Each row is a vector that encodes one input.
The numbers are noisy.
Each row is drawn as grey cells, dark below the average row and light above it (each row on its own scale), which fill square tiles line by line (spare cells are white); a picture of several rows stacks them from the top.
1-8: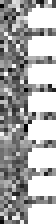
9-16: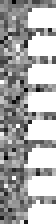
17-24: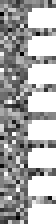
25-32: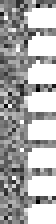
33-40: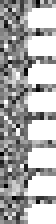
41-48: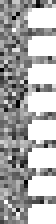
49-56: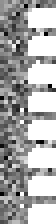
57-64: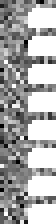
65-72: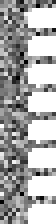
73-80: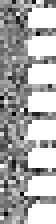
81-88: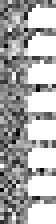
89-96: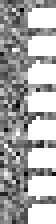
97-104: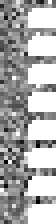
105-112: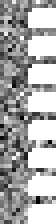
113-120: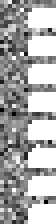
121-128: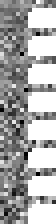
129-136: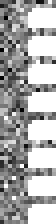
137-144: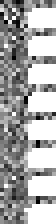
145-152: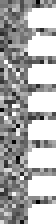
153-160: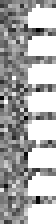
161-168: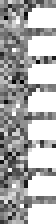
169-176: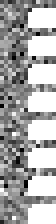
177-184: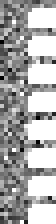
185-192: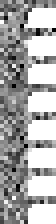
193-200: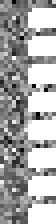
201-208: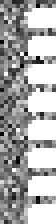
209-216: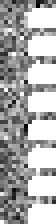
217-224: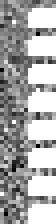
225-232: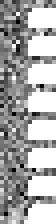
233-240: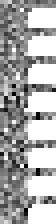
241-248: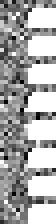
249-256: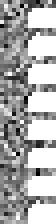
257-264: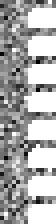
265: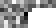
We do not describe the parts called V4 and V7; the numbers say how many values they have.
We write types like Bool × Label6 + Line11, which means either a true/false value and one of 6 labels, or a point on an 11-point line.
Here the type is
(Line8 + List2(Bool × V4)) × V7.
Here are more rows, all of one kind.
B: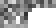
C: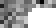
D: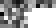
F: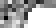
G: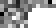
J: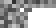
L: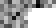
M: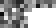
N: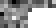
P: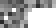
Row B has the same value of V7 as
F and G.
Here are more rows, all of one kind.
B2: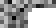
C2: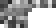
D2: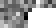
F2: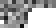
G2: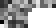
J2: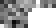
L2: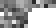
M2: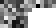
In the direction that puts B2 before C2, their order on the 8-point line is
B2, D2, L2, J2, F2, M2, C2, G2.
